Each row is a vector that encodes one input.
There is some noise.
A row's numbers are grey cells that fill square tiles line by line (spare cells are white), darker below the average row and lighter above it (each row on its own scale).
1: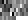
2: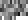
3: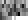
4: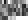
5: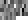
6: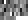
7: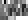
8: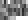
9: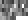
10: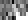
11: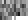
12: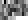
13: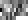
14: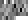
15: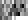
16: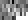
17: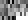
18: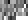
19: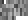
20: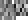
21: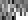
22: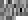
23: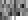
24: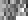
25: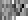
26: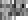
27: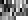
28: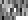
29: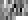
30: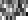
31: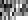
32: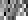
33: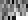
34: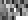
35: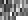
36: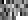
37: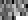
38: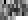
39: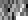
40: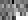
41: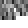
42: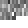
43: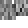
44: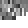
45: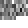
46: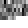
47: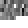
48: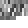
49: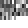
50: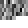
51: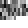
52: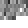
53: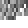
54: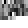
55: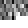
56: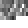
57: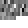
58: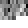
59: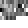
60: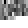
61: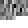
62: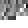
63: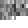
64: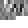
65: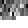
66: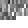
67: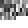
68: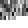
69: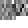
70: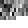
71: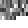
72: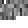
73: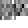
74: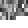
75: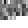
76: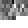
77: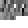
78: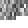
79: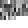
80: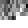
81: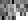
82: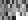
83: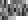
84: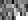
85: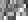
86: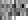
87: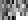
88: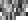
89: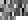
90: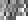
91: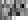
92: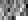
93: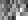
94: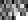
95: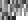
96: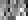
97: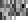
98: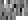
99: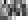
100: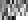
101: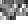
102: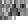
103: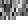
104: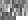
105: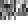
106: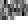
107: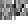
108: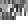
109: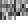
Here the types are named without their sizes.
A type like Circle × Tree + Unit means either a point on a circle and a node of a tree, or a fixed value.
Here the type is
Bool × Line.
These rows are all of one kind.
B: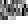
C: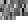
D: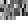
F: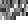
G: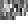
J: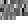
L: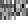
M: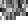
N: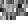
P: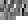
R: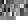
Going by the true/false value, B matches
G, L and R.
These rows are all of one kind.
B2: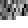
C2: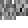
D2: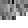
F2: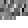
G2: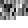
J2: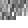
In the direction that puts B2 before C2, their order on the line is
B2, F2, G2, C2, D2, J2.
